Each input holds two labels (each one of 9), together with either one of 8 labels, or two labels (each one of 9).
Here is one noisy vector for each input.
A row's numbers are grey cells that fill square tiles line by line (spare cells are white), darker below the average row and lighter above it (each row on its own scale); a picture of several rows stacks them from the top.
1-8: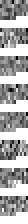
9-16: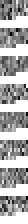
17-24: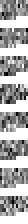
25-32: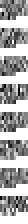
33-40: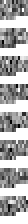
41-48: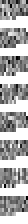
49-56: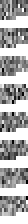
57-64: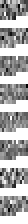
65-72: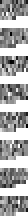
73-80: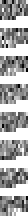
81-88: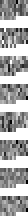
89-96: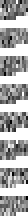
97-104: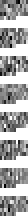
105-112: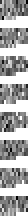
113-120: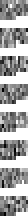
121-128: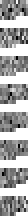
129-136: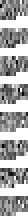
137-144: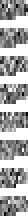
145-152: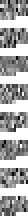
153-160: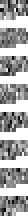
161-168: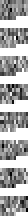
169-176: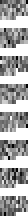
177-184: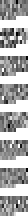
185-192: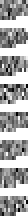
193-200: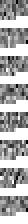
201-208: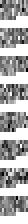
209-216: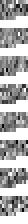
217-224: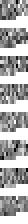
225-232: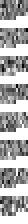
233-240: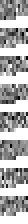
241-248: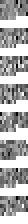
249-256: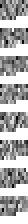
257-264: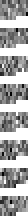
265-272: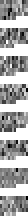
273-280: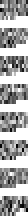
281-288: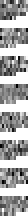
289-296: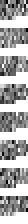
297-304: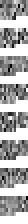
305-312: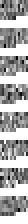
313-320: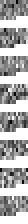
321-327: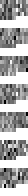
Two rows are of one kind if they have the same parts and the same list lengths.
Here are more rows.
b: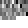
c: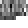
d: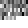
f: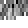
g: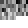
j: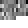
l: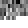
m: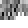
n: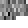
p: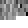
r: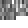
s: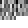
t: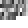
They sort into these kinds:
b, d, f, g, j, l, p, s
c, m, n, r, t

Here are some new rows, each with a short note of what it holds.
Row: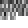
one of 8 labels and two labels (each one of 9)
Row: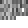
one of 8 labels and two labels (each one of 9)
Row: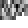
four labels (each one of 9)
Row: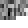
four labels (each one of 9)
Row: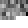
one of 8 labels and two labels (each one of 9)
